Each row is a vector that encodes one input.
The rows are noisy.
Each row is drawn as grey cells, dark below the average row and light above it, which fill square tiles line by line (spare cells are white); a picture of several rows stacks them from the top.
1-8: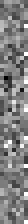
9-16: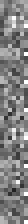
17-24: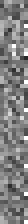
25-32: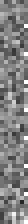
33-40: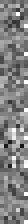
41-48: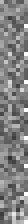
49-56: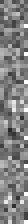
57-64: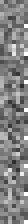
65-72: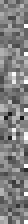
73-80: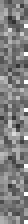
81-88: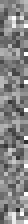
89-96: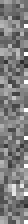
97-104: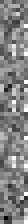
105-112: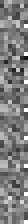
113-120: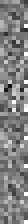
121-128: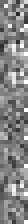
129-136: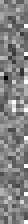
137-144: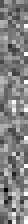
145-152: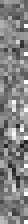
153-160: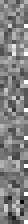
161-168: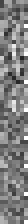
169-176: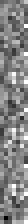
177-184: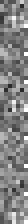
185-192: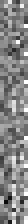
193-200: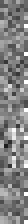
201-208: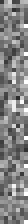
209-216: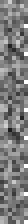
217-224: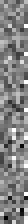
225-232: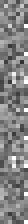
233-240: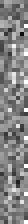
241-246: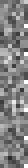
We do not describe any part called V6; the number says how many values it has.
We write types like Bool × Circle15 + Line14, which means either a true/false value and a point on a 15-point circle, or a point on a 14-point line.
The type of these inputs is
(Bool × Bool × Bool + Line3 × Line3) × V6.
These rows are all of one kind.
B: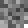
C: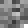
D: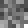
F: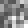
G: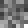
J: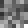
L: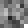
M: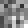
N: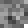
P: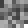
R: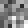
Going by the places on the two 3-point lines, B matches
L, M and P.
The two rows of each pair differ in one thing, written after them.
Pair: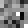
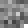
one of the three true/false values
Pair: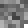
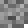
the value of V6
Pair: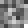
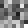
the value of V6
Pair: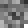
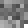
one of the three true/false values
